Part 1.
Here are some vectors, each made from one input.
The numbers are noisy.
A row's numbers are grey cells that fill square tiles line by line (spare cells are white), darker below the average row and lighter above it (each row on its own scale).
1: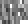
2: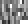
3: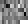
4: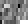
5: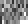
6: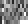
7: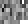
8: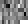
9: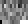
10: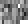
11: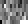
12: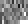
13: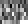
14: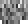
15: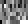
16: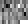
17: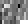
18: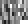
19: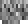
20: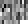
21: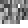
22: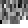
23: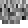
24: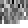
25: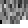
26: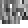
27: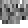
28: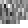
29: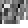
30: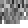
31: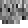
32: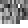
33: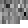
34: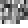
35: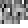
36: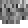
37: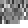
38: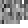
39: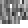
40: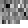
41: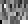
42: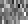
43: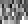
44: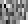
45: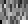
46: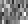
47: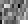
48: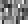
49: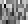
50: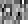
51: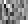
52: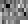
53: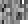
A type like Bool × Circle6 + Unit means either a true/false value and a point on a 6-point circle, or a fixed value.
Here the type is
Bool × Line5.
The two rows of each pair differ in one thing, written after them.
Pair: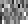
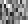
the place on the 5-point line
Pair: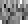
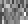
the place on the 5-point line
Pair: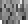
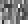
the true/false value
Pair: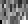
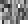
the place on the 5-point line
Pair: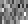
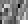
the place on the 5-point line
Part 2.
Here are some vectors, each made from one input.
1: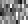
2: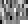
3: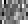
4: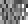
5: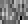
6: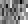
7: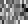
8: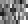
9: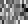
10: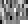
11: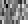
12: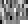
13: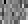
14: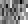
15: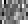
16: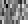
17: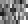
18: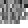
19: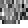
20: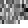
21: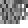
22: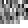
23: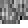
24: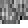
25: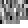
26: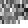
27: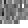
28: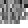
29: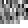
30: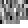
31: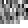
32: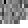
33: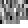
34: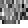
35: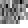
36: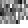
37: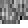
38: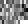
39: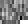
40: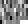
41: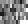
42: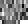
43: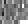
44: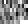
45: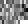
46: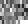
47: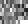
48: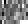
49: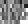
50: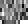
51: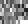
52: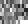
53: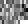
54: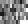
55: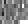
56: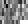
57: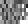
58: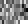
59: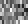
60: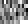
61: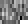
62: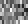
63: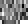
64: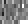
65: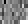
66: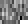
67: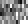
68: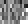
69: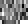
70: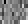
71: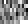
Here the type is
Circle9 + Line6.
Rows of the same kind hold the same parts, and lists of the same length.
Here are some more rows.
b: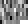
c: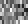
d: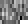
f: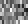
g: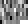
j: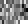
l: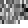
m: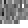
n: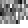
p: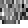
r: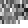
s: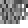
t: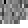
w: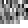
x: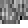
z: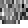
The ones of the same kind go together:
b, c, d, f, g, j, l, p, r, w, x, z
m, n, s, t

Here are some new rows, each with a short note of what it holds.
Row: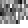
a point on a 9-point circle
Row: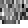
a point on a 6-point line
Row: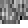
a point on a 6-point line
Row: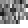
a point on a 9-point circle
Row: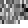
a point on a 6-point line
